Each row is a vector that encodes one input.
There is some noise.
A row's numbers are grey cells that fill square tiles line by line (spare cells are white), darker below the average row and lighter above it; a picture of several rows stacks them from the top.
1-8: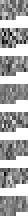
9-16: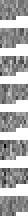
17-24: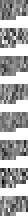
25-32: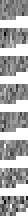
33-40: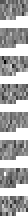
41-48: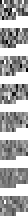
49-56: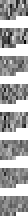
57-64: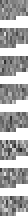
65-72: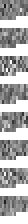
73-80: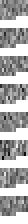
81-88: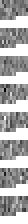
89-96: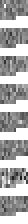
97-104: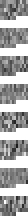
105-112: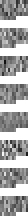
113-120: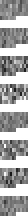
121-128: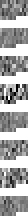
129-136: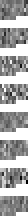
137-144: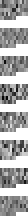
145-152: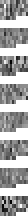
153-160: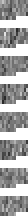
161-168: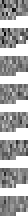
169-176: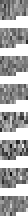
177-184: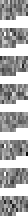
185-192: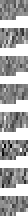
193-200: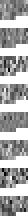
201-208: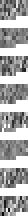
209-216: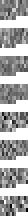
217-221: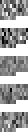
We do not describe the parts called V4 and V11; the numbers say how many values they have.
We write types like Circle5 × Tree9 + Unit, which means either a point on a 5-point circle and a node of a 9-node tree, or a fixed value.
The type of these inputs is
(Bool × Bool × Bool × Bool + Label7) × V4 × V11.
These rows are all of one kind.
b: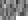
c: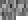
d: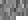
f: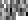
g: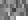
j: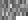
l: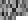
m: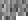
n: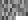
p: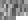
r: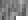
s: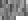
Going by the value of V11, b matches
g, n and s.
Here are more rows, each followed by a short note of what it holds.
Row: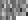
four true/false values, a value of V4 and a value of V11
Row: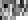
one of 7 labels, a value of V4 and a value of V11
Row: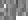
one of 7 labels, a value of V4 and a value of V11
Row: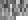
four true/false values, a value of V4 and a value of V11
